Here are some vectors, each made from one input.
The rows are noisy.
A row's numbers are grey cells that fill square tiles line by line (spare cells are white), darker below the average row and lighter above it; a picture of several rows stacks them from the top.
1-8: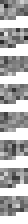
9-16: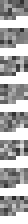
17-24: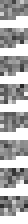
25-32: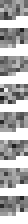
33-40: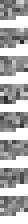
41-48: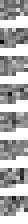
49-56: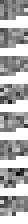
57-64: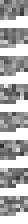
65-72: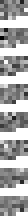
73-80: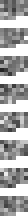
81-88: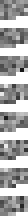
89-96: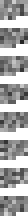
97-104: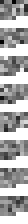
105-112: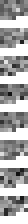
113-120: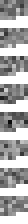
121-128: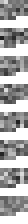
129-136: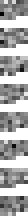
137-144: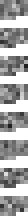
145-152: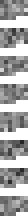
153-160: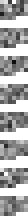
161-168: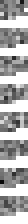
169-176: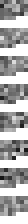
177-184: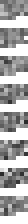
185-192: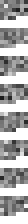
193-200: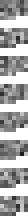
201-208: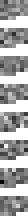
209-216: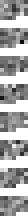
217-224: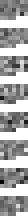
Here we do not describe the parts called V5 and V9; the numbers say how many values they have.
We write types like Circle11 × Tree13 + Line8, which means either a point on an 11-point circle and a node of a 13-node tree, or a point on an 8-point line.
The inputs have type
(Tree10 + V5) × (Tree11 + V9).
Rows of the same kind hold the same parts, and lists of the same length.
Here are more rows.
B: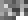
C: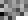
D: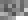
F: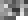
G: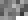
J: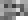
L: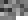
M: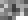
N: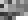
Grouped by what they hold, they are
B, F, M
C, N
D, J
G, L

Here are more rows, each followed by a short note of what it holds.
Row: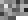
a value of V5 and a value of V9
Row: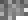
a node of a 10-node tree and a node of an 11-node tree
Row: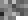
a value of V5 and a value of V9
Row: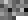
a value of V5 and a value of V9
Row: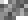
a value of V5 and a value of V9
